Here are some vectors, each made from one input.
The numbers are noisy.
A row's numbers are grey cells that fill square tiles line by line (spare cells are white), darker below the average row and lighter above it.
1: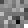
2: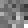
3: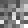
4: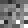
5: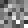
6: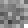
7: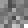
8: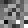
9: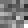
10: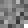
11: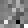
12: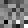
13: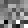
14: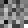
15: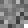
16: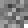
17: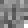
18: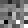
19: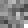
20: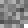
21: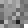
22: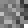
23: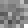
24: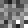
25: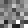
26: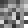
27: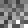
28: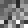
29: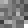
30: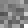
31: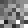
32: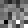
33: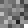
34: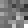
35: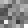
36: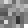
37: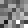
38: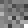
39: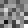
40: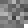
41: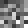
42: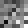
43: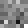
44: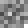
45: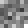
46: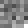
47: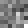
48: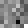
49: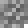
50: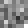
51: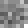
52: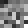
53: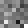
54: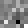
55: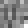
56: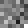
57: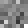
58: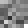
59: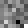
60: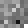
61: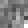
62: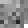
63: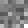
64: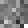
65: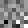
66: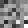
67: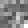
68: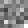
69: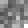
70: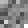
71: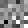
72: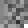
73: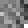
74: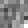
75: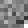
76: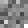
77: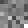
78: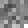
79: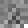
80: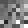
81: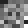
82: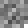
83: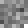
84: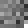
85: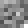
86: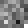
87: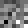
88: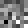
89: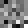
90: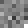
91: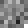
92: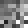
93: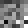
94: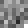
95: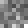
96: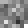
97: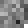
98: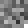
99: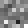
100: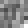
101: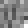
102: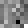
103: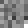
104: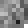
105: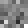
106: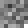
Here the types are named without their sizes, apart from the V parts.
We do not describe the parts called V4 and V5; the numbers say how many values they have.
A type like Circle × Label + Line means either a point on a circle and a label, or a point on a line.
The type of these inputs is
(Bool × Bool × Bool + V4 × V5) × Circle × (Circle + Unit).
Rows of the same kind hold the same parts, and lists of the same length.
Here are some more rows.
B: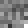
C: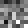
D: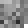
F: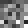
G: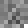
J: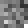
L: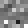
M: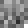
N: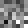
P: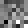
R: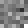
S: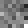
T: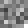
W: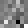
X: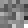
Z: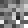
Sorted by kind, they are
B, G, L, M, T, W
C, N, P
D, J, R, S, X
F, Z

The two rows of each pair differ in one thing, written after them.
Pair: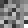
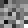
the value of V5
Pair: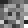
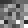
the place on the circle
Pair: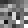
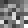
the value of V5
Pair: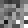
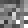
the value of V4
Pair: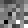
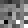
the value of V4
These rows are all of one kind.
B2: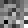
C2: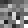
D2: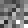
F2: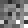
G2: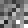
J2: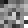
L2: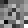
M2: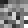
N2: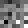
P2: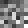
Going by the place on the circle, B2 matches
C2 and P2.
